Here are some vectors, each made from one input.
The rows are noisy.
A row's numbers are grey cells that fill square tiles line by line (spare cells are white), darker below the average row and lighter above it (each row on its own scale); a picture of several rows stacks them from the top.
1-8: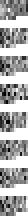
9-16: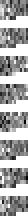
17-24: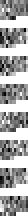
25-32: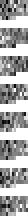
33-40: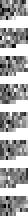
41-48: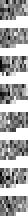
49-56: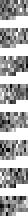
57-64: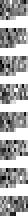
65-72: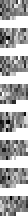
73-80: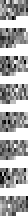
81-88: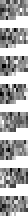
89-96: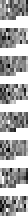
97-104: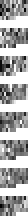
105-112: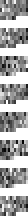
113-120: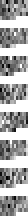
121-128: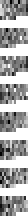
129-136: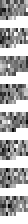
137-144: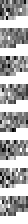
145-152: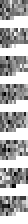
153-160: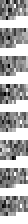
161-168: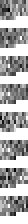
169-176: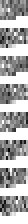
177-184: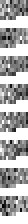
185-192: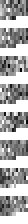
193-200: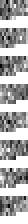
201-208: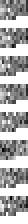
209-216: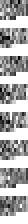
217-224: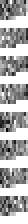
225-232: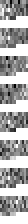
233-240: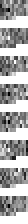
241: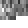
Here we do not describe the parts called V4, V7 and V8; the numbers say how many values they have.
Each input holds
either a point on a 6-point circle, a point on a 6-point line, a true/false value and a value of V4, or a value of V7 and a value of V8.
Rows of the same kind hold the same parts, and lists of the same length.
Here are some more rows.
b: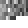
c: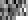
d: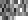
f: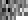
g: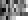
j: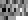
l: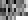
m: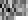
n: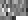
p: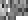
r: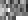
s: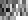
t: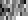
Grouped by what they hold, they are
b, n, p, r
c, d, f, g, j, l, m, s, t

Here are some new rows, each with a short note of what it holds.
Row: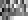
a point on a 6-point circle, a point on a 6-point line, a true/false value and a value of V4
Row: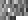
a value of V7 and a value of V8
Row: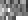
a value of V7 and a value of V8
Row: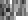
a point on a 6-point circle, a point on a 6-point line, a true/false value and a value of V4
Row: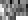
a value of V7 and a value of V8
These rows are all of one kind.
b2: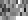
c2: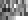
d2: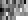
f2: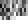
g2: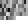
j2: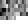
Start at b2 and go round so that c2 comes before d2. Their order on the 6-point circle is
b2, g2, f2, c2, j2, d2.
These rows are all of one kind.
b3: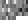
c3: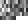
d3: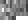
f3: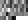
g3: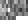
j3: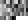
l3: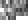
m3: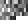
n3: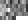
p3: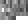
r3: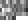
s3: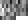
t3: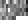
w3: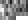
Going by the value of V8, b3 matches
c3, d3, m3 and p3.
